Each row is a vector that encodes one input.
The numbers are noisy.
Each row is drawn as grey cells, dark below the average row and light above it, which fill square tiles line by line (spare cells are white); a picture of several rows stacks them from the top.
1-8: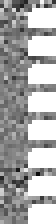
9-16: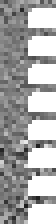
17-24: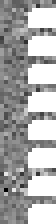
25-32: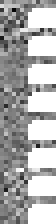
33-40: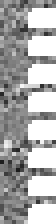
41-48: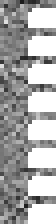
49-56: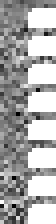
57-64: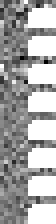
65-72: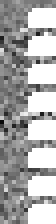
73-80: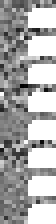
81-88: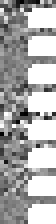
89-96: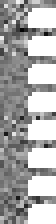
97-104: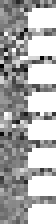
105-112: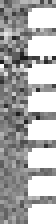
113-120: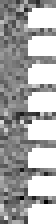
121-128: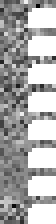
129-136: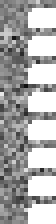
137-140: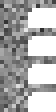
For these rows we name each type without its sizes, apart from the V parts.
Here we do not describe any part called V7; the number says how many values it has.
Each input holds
a list of items, each a true/false value and a value of V7.
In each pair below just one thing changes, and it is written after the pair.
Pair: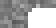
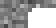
the value of V7 in item 1 of the list
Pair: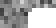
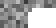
the value of V7 in item 1 of the list
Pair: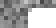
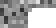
the value of V7 in item 1 of the list
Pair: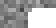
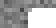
the value of V7 in item 2 of the list
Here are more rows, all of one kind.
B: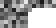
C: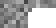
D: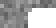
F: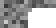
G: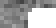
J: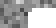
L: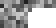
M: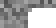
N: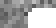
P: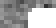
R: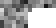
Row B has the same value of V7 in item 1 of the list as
N, P and R.
